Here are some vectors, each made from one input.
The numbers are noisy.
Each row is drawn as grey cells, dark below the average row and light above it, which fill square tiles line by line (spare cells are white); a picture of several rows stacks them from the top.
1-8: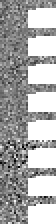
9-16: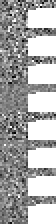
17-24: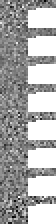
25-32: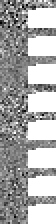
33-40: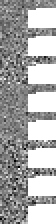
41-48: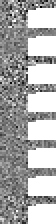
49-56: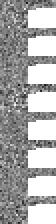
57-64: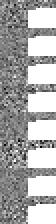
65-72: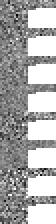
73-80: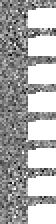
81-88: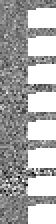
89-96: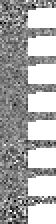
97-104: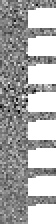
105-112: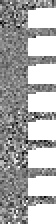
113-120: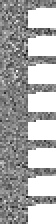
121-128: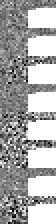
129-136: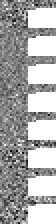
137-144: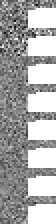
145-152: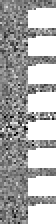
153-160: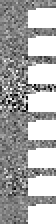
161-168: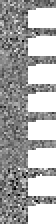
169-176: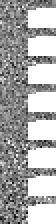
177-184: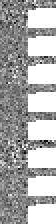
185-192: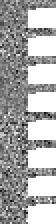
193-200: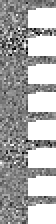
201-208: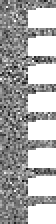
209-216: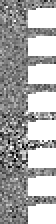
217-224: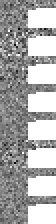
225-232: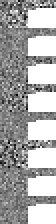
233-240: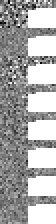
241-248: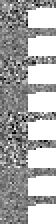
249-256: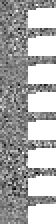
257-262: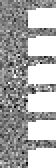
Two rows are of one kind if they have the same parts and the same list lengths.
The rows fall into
2 kinds.
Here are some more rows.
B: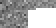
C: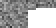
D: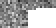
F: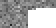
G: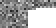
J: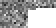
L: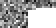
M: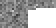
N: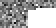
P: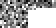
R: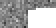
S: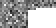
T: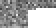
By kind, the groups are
B, F, G, L, R, S
C, D, J, M, N, P, T

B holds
one of 7 labels and a point on a 6-point line.
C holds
one of 7 labels and three true/false values.
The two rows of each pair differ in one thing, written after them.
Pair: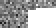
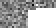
the place on the 6-point line
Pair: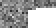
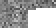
the label
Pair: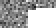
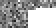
the label
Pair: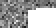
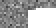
the place on the 6-point line
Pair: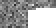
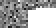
the place on the 6-point line
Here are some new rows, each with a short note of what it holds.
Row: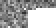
one of 7 labels and a point on a 6-point line
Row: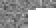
one of 7 labels and three true/false values
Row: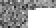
one of 7 labels and three true/false values
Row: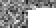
one of 7 labels and a point on a 6-point line
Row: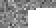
one of 7 labels and a point on a 6-point line
